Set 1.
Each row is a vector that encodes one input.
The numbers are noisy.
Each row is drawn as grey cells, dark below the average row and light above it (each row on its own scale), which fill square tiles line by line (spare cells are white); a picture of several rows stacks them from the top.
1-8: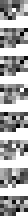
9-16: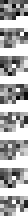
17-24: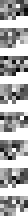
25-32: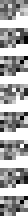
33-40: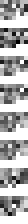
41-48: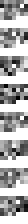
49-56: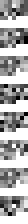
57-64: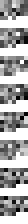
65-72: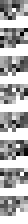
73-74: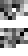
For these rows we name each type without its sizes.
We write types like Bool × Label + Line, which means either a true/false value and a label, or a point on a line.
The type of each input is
Bool × Bool × Bool.
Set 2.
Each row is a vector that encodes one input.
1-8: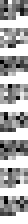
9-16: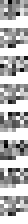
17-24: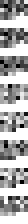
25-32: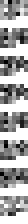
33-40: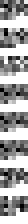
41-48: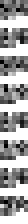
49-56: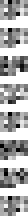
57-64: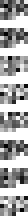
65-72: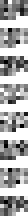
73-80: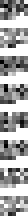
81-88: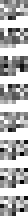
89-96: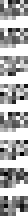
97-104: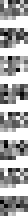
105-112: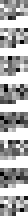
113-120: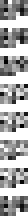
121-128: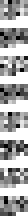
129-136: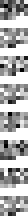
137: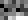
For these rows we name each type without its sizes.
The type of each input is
Bool × Bool × Bool.
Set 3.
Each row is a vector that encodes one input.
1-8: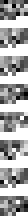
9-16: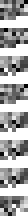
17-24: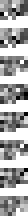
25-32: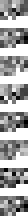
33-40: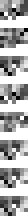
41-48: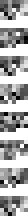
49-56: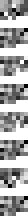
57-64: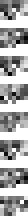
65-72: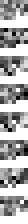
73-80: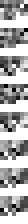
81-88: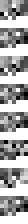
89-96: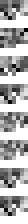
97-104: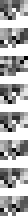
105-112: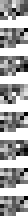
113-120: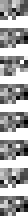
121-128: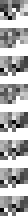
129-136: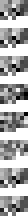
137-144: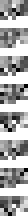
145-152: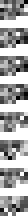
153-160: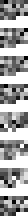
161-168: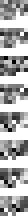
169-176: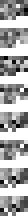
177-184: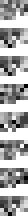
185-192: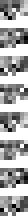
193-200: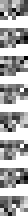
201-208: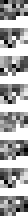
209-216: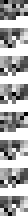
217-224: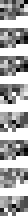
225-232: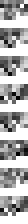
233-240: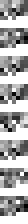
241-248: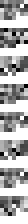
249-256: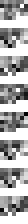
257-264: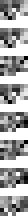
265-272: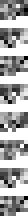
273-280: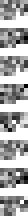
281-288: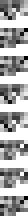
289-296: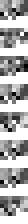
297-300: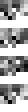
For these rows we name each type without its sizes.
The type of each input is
Bool × Bool × Bool.
